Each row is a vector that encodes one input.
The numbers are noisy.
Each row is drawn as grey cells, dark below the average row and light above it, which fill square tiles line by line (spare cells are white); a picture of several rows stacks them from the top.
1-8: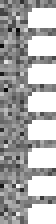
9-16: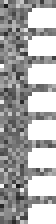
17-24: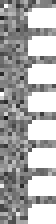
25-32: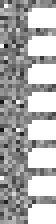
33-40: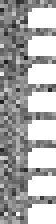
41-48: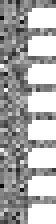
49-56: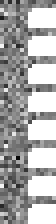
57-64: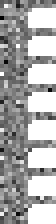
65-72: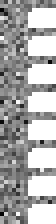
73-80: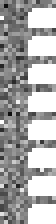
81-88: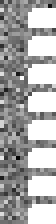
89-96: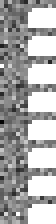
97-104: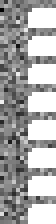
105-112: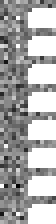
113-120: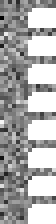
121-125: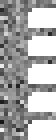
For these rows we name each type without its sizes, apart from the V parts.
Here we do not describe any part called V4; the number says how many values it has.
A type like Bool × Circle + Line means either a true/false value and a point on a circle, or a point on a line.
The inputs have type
Bool × List(Line) × V4.
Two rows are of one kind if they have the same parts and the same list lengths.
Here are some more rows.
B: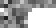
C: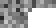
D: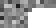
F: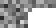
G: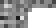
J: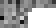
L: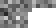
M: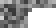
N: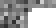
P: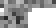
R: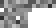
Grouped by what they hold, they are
B, G, N, P, R
C, J
D
F, L, M

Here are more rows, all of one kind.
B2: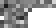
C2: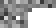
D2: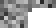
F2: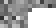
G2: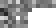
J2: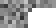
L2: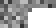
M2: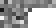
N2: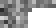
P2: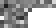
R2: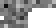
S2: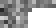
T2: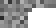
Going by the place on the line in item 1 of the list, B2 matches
L2, P2 and R2.
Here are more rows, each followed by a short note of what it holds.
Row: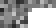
a true/false value and a value of V4, together with the empty list
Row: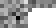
a true/false value and a value of V4, together with a list of three items
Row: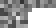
a true/false value and a value of V4, together with the empty list
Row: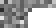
a true/false value and a value of V4, together with a list of one item
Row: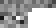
a true/false value and a value of V4, together with the empty list
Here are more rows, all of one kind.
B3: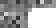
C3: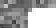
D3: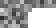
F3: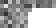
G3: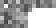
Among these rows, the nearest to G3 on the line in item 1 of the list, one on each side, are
C3 and F3.
